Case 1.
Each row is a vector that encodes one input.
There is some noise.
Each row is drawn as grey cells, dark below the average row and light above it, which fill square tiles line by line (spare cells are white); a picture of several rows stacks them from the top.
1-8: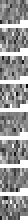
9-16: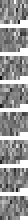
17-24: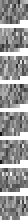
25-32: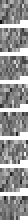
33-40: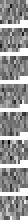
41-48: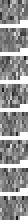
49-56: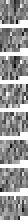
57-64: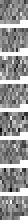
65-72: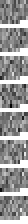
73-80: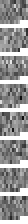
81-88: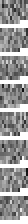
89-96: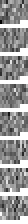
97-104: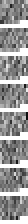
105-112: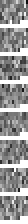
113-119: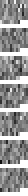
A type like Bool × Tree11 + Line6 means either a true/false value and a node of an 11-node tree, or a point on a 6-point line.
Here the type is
Label7 + Line15.
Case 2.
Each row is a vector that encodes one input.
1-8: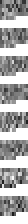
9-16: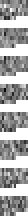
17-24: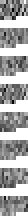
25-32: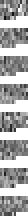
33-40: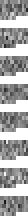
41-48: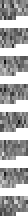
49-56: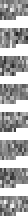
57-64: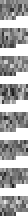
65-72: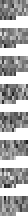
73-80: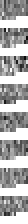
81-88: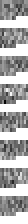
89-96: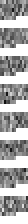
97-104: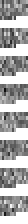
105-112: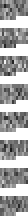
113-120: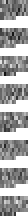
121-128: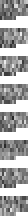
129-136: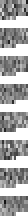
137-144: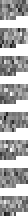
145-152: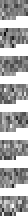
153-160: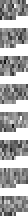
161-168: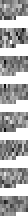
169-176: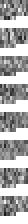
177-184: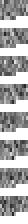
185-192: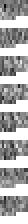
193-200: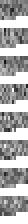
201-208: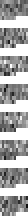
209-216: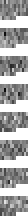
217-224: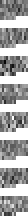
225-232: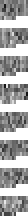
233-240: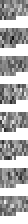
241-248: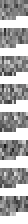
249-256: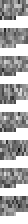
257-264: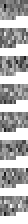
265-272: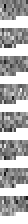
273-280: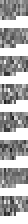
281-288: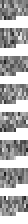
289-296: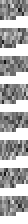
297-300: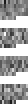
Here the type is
Tree16 + Tree20.
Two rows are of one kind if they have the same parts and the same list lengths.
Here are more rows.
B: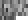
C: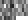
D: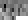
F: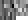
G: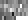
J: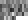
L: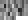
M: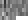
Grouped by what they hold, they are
B, C, F, G
D, J, L, M

